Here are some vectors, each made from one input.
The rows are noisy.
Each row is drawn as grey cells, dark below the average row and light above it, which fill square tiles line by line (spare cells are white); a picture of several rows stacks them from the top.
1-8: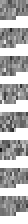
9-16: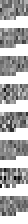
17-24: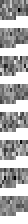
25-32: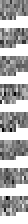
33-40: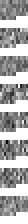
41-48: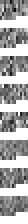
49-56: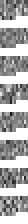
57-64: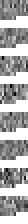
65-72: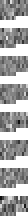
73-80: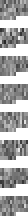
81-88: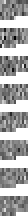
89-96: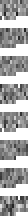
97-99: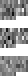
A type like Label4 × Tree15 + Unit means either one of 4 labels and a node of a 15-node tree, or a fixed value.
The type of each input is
Bool × (Line4 + Line5) + List3(Circle6).
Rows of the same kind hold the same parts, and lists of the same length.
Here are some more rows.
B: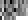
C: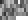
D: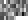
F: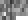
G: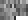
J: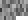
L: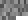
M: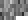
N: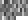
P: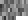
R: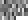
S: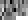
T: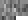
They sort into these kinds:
B, S
C
D, M
F, J, L, P
G, T
N, R

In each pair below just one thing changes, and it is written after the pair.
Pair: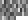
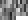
the true/false value
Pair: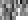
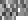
the place on the 5-point line
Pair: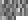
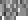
the true/false value
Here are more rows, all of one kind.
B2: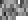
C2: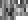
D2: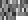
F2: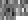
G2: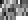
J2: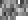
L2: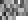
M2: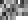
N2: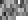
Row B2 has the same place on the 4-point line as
D2, G2 and J2.
